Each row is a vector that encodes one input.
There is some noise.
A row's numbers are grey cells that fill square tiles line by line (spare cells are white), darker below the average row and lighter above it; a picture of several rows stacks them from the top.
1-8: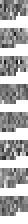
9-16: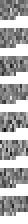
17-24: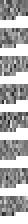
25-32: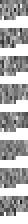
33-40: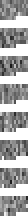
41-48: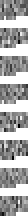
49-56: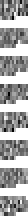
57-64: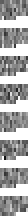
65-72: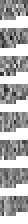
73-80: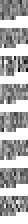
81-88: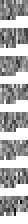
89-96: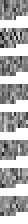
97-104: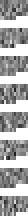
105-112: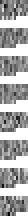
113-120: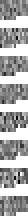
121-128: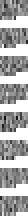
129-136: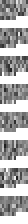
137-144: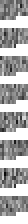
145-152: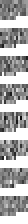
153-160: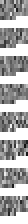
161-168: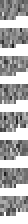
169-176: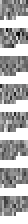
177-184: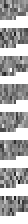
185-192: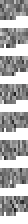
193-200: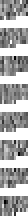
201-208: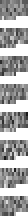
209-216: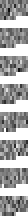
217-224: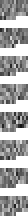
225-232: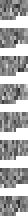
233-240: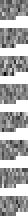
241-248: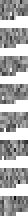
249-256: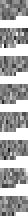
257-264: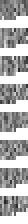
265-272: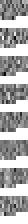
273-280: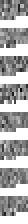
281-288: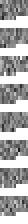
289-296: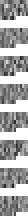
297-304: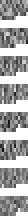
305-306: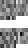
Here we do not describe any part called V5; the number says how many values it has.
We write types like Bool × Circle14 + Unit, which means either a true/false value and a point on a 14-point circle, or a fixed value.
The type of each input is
Bool × Circle10 + (Circle6 + Unit) × Tree12 × V5.
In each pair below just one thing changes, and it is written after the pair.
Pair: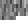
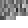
the value of V5
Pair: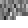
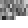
the place on the 6-point circle
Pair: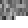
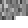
the node of the tree
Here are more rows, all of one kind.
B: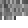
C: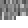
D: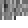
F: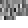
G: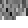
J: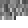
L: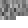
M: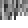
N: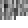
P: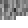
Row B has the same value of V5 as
C, D, J and M.
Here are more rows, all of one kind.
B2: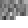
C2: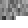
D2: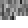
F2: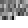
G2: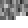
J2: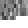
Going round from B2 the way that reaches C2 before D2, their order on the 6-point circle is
B2, F2, G2, C2, D2, J2.
